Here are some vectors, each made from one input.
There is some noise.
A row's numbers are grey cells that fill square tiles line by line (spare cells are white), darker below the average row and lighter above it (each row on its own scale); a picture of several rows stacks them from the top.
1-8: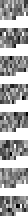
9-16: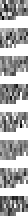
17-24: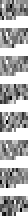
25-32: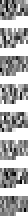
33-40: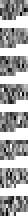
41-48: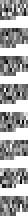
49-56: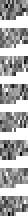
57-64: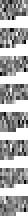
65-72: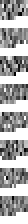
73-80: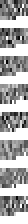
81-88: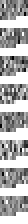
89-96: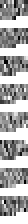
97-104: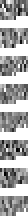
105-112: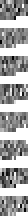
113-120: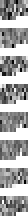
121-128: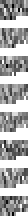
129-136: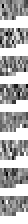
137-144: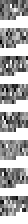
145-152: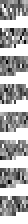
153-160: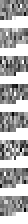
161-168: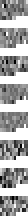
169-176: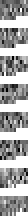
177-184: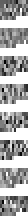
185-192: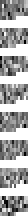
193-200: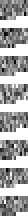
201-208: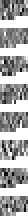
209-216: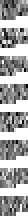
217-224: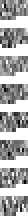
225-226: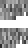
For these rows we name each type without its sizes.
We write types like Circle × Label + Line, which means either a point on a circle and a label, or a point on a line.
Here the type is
(Bool × Bool × Bool × Bool × Label + Unit) × Label.
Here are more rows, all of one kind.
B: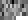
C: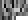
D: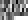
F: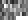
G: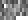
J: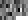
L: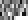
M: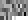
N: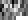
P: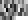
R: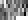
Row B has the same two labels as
F, G and N.
